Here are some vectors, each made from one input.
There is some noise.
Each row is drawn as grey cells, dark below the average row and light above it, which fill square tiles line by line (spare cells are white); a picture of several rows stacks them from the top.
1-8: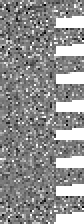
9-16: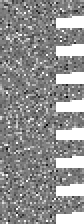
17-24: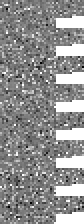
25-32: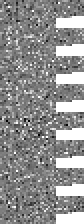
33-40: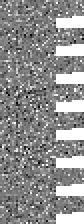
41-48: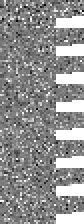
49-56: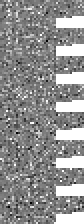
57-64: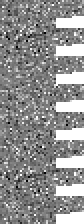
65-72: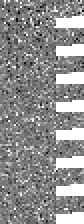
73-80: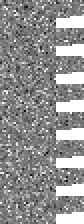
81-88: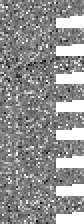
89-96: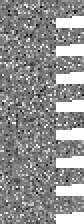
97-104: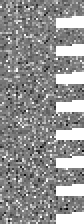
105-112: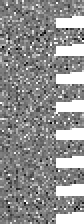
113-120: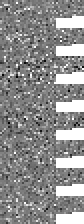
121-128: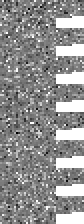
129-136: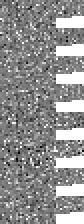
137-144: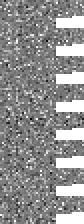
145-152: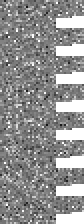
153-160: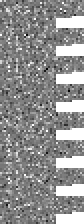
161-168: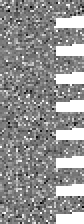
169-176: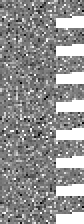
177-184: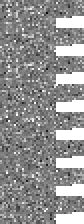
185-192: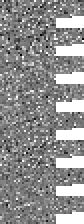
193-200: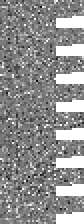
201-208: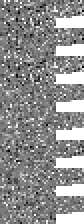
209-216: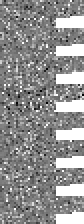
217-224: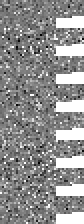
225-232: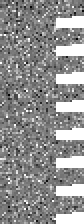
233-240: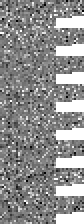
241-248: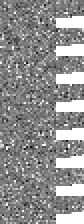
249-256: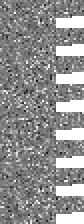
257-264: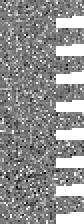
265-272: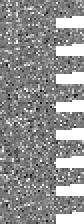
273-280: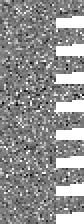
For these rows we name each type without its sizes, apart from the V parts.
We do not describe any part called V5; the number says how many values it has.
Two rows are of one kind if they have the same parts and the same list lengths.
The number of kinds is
5.
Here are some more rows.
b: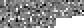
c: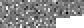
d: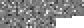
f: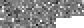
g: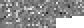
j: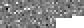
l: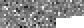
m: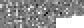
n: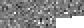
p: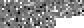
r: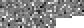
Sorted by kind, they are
b, p, r
c, l
d, f
g, m
j, n

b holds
a true/false value and a value of V5.
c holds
a node of each of two trees.
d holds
a point on a line and a node of a tree.
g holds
a node of a tree.
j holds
a point on a line.
